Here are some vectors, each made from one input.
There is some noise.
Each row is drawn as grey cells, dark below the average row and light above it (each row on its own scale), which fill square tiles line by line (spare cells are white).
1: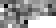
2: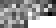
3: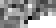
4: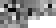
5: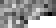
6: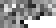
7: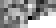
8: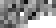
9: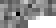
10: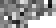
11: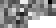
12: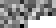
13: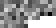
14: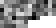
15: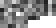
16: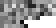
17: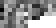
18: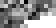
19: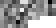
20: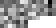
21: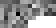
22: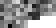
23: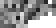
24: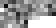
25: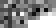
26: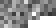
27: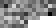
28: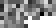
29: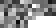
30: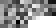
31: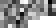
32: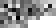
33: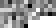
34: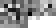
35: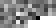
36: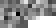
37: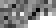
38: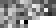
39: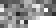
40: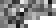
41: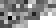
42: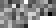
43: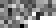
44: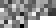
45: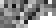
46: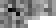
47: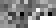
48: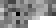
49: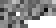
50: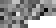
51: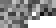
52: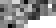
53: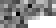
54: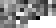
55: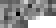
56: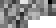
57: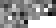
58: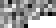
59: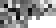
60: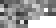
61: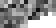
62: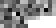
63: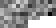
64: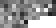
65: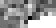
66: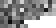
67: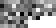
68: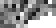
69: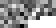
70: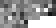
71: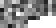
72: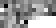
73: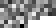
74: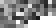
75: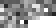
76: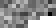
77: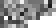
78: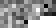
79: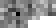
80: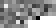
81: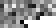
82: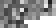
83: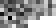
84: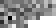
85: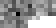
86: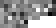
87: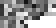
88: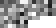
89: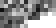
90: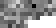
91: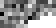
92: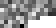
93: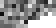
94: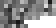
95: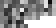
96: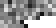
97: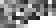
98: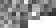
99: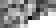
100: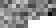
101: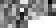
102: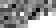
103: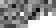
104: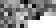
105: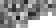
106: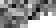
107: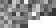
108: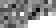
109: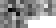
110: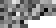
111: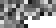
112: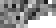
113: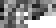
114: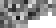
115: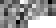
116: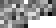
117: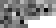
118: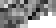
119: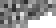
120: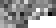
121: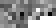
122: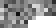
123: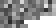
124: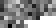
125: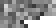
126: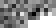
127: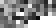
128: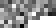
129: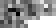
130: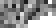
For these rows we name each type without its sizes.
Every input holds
a point on a line, together with either a point on a circle, or a label.
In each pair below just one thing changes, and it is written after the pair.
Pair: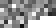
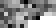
the place on the line
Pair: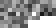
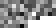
the label
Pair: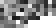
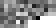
the place on the line
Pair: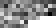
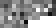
the label
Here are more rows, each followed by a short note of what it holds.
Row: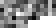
a label and a point on a line
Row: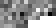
a label and a point on a line
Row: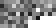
a label and a point on a line
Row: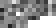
a label and a point on a line
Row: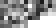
a point on a circle and a point on a line
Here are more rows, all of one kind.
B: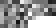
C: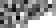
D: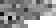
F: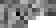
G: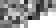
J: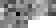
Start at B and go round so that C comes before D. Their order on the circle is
B, F, J, C, D, G.
